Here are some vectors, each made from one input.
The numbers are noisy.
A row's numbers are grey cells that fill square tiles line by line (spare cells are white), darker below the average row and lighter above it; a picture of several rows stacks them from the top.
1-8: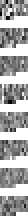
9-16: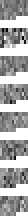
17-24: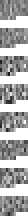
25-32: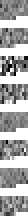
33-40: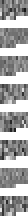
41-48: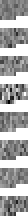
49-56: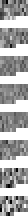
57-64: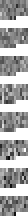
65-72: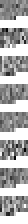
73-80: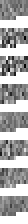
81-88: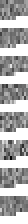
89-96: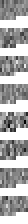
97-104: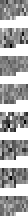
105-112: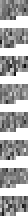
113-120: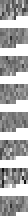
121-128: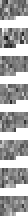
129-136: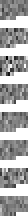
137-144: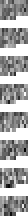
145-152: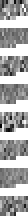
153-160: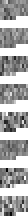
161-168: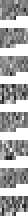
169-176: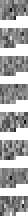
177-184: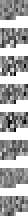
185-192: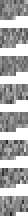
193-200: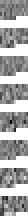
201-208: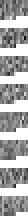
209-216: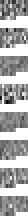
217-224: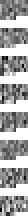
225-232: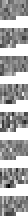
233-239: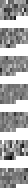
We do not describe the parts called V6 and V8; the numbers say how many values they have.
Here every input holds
a point on a 5-point line, four true/false values, a value of V6 and a value of V8.
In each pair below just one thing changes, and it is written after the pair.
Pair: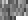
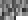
the value of V6
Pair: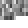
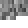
the value of V8
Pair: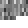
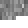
the value of V8
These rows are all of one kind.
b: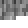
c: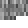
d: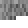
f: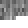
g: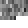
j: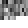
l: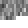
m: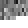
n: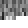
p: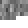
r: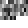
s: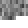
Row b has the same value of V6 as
d, j and n.
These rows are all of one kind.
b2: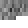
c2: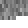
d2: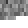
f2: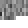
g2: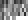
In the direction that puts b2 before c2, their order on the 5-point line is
g2, f2, d2, b2, c2.
